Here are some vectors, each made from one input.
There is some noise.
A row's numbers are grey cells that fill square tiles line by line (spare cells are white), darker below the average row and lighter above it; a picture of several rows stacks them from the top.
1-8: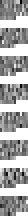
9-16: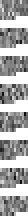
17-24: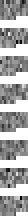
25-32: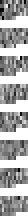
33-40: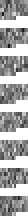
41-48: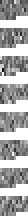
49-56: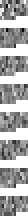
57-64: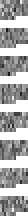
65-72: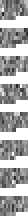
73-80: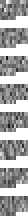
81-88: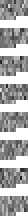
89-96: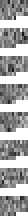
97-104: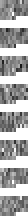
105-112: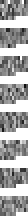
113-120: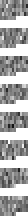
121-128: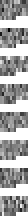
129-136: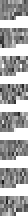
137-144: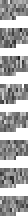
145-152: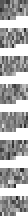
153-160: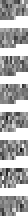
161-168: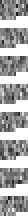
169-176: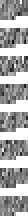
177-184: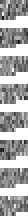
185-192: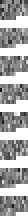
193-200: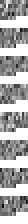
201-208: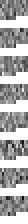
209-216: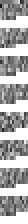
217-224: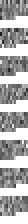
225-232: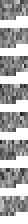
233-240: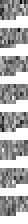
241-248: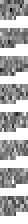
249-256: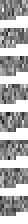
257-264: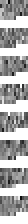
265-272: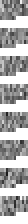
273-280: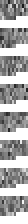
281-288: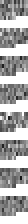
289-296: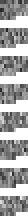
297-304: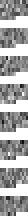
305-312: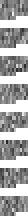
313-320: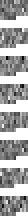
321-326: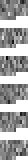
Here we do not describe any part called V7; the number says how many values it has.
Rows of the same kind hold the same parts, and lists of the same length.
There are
4 kinds of row.
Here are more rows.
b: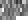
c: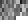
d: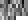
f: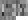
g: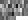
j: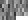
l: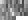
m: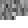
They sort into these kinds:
b, f, g, m
c, d
j
l

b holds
three true/false values and a value of V7.
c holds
a point on a 4-point line, a point on a 5-point line and a value of V7.
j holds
a value of V7.
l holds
a point on a 4-point line, a point on a 5-point line, three true/false values and a value of V7.
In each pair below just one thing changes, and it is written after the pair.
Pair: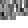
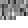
one of the three true/false values
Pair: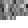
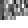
one of the three true/false values
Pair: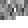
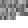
the value of V7
